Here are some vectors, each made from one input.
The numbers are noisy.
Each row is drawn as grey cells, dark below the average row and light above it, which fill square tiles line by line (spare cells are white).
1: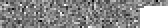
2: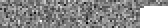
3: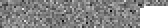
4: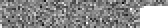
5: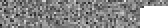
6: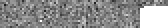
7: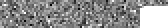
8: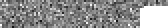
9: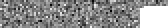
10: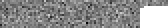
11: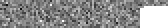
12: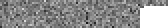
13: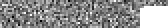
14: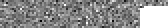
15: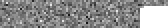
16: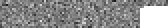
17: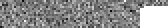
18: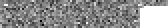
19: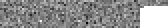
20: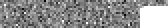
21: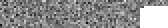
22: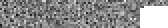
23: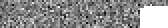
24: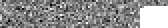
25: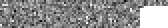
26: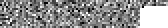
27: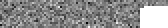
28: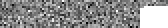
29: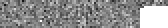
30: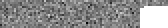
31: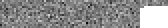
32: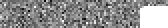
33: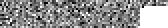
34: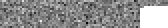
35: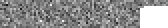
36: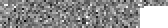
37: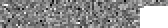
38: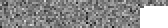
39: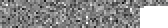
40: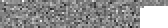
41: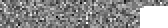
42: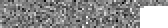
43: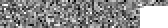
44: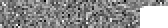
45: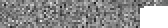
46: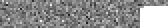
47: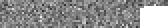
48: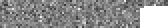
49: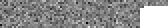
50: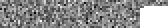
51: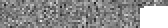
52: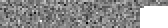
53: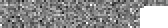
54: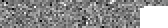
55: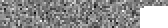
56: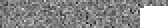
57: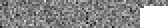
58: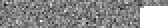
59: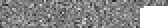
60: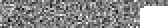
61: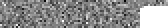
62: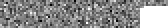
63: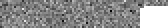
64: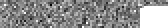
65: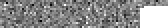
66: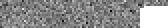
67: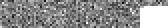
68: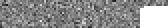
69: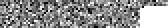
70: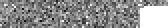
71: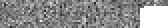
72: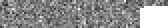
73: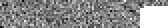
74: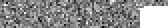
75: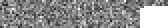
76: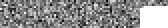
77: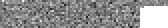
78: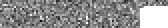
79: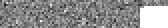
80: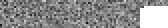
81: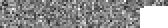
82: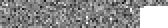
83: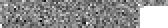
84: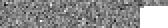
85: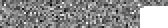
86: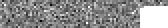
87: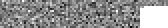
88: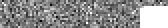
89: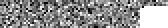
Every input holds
a list of up to two points on an 11-point circle.
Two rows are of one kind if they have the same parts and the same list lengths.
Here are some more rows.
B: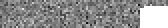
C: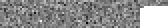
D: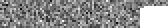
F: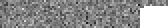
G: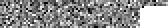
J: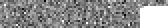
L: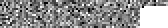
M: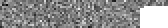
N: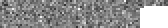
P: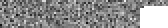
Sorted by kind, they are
B, C, D, F, M, N, P
G, L
J

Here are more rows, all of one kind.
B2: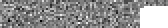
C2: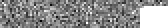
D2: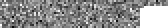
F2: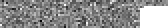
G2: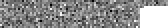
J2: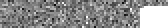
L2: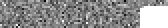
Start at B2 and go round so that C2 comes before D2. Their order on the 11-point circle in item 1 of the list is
B2, C2, G2, F2, L2, J2, D2.
